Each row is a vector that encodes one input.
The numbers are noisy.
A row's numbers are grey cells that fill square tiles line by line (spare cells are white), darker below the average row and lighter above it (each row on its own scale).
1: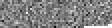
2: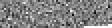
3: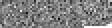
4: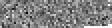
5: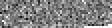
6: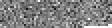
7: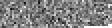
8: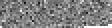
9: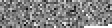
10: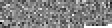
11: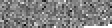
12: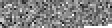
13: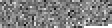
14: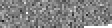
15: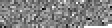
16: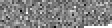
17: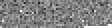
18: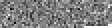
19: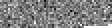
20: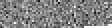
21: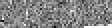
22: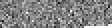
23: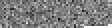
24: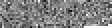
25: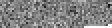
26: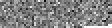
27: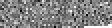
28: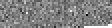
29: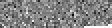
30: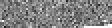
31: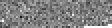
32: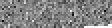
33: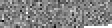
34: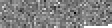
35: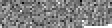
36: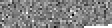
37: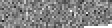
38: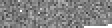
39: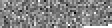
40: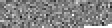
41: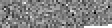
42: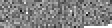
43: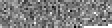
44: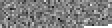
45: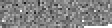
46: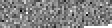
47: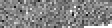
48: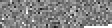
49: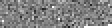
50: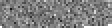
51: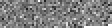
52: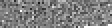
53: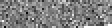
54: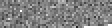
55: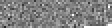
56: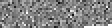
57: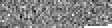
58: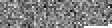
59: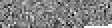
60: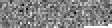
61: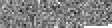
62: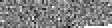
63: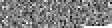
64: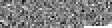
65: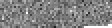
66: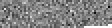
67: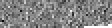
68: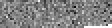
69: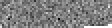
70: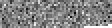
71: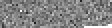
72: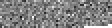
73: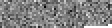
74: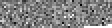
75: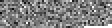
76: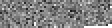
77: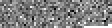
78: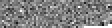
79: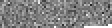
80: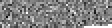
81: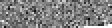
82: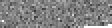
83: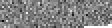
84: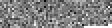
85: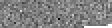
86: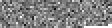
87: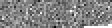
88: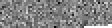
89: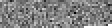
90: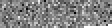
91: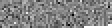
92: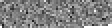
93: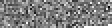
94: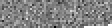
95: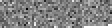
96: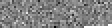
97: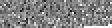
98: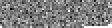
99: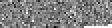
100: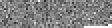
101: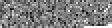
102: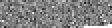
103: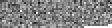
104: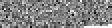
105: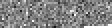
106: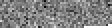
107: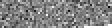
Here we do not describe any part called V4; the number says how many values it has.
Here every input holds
a point on a 5-point line and three true/false values, together with a list of up to two values of V4.
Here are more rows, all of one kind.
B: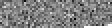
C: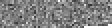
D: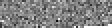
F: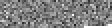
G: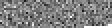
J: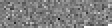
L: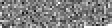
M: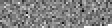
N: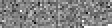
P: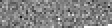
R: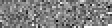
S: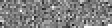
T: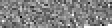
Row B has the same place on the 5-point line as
F, G, J and L.
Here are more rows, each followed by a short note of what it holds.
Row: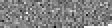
a point on a 5-point line and three true/false values, together with the empty list
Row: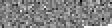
a point on a 5-point line and three true/false values, together with a list of two items
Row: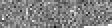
a point on a 5-point line and three true/false values, together with the empty list
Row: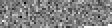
a point on a 5-point line and three true/false values, together with a list of two items
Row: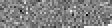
a point on a 5-point line and three true/false values, together with the empty list
